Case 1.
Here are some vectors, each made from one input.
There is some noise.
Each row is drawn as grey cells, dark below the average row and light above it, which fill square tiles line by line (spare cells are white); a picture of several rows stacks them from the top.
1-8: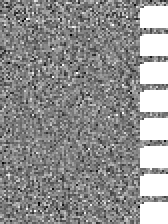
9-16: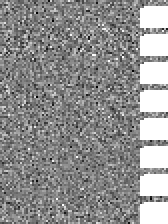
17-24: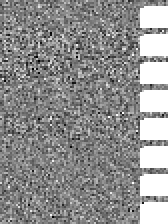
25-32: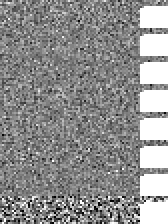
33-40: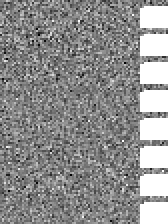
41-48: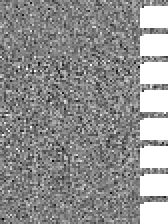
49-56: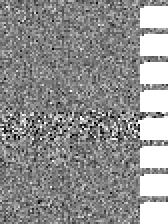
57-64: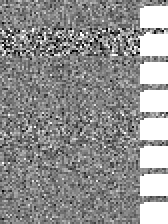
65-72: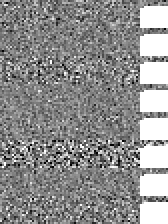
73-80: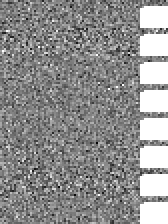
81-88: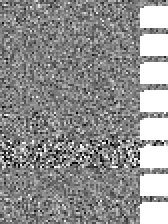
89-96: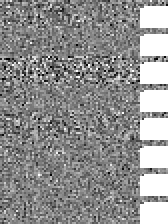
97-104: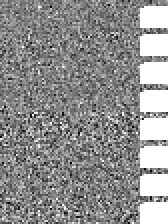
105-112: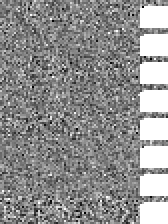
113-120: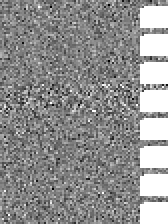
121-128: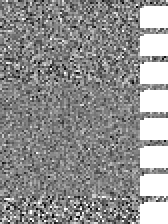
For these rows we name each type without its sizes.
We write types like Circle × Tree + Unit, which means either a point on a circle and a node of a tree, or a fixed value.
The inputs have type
Bool × Circle + Unit.
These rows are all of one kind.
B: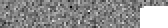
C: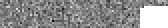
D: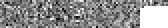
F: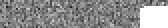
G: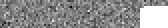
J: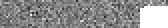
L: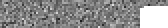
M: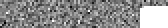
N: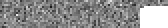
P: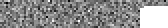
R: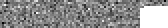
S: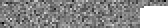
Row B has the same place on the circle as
G, J and M.
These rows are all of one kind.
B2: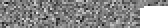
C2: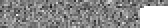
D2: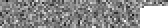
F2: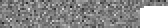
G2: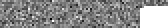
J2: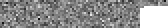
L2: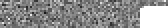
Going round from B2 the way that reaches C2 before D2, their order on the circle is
B2, L2, C2, J2, F2, G2, D2.
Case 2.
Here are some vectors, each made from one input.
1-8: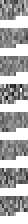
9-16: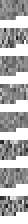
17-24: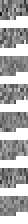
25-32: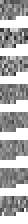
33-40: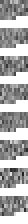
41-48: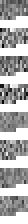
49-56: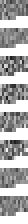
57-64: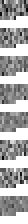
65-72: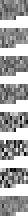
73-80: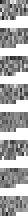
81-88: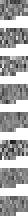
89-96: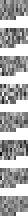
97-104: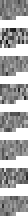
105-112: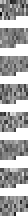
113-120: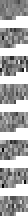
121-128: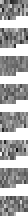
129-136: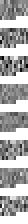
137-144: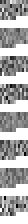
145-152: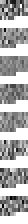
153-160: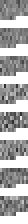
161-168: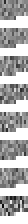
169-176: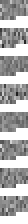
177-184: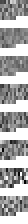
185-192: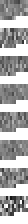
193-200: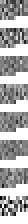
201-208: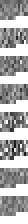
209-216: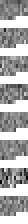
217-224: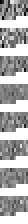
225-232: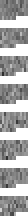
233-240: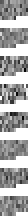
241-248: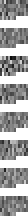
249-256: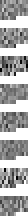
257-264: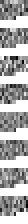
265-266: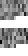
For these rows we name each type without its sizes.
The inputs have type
Circle + Label.
